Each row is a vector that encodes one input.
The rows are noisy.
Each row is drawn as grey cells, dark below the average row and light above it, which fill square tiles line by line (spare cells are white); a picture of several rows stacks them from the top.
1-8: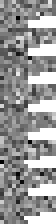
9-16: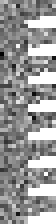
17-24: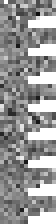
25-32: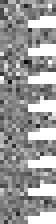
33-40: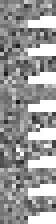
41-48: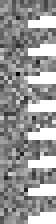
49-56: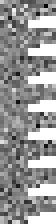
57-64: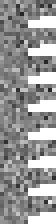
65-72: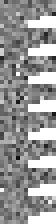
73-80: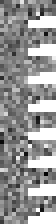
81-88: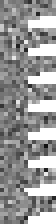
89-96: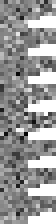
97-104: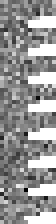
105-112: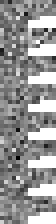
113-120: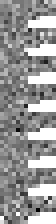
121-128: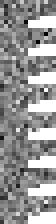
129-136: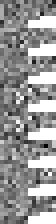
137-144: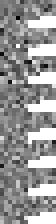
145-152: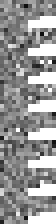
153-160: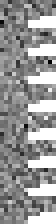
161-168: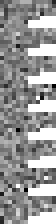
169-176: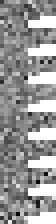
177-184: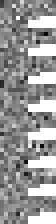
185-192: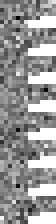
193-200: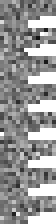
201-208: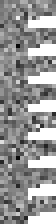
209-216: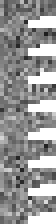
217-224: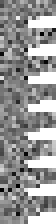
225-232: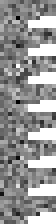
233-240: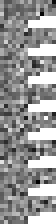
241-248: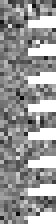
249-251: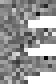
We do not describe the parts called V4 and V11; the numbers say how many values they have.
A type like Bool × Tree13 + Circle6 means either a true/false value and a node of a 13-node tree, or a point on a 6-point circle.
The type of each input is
(Circle5 + Tree13) × V4 × V11.
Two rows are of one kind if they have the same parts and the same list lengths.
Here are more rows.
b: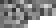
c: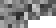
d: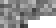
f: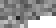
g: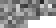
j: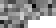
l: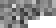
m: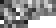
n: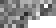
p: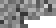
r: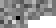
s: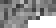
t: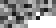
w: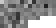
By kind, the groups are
b, j, m, n, s
c, d, f, g, l, p, r, t, w

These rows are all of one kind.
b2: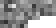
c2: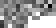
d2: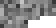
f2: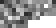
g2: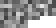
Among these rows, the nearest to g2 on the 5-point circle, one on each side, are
c2 and d2.
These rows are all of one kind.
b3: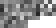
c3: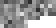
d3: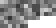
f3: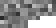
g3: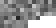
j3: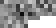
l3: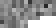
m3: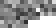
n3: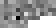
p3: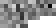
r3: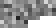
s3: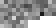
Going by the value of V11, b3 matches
c3, d3 and n3.
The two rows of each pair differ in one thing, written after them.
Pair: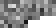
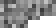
the value of V4
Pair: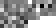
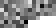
the value of V4
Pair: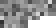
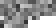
the value of V4
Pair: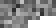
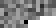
the value of V11
